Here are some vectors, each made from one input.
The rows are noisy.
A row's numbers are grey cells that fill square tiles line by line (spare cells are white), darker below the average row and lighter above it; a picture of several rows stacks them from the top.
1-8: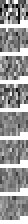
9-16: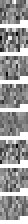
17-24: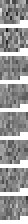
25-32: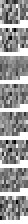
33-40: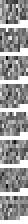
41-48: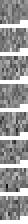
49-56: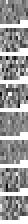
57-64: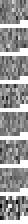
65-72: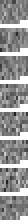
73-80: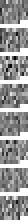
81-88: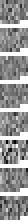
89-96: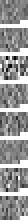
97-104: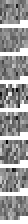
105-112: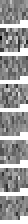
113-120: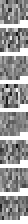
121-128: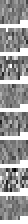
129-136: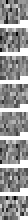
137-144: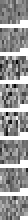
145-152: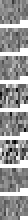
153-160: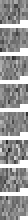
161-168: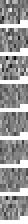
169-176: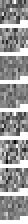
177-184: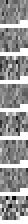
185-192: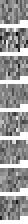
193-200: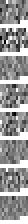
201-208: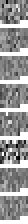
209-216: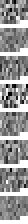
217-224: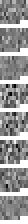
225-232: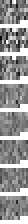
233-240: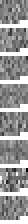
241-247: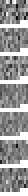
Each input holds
one of 5 labels, together with either a point on a 5-point line, or a node of a 15-node tree.
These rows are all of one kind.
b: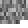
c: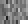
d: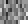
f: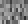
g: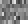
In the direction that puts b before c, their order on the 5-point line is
f, g, d, b, c.
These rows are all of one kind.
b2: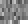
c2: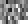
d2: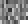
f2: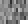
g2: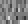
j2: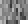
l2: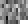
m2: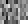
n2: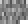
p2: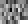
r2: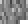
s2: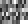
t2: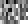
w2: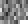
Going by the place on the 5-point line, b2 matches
c2, n2 and r2.
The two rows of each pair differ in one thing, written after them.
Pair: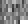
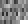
the node of the tree
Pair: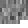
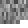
the label
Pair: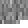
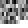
the label
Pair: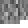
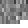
the node of the tree
